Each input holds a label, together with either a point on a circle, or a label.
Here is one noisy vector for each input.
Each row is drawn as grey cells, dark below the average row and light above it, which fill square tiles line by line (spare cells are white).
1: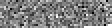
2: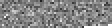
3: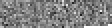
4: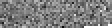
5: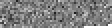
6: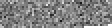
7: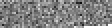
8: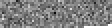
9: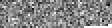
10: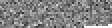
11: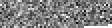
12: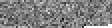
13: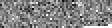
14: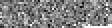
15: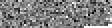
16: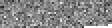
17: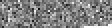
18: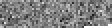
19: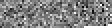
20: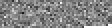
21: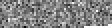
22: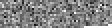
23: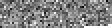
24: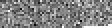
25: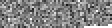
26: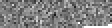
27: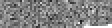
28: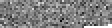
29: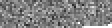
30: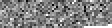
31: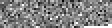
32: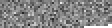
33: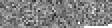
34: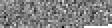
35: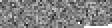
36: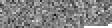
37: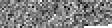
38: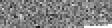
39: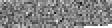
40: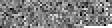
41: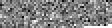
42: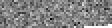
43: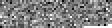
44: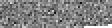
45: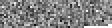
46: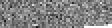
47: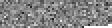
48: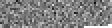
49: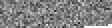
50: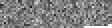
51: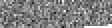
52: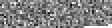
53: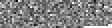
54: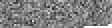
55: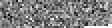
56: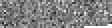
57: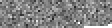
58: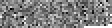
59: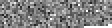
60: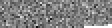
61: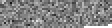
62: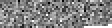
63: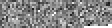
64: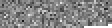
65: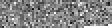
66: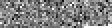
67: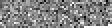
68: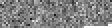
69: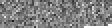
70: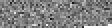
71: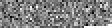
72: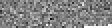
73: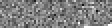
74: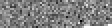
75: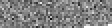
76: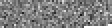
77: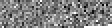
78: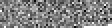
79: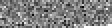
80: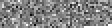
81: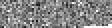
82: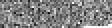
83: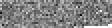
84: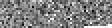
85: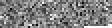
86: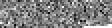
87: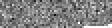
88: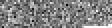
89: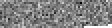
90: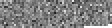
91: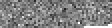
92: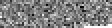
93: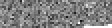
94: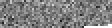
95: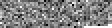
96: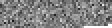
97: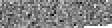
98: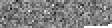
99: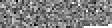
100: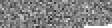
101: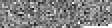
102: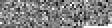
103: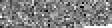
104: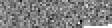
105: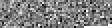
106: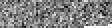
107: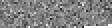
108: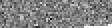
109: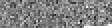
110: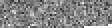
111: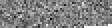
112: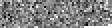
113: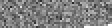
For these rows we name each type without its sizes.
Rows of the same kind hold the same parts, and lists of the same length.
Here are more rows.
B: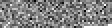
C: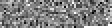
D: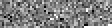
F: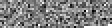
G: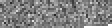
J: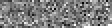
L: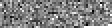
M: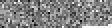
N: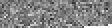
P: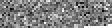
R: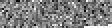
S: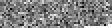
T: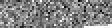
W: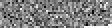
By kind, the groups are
B, G, J, M, N, T
C, D, F, L, P, R, S, W

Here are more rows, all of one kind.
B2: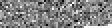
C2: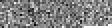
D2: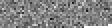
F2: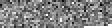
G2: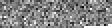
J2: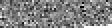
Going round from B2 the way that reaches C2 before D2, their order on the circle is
B2, C2, J2, D2, G2, F2.
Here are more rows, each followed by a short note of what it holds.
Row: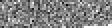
a point on a circle and a label
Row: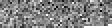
a point on a circle and a label
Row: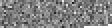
two labels
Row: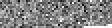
a point on a circle and a label
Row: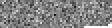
a point on a circle and a label
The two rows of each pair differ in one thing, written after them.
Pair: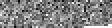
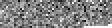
the place on the circle
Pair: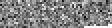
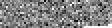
the place on the circle
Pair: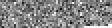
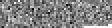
the place on the circle
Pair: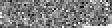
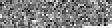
the place on the circle
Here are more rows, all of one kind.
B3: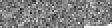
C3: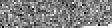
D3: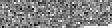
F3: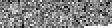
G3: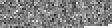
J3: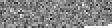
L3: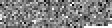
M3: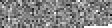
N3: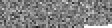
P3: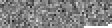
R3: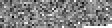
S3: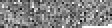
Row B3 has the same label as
G3, J3, N3 and P3.
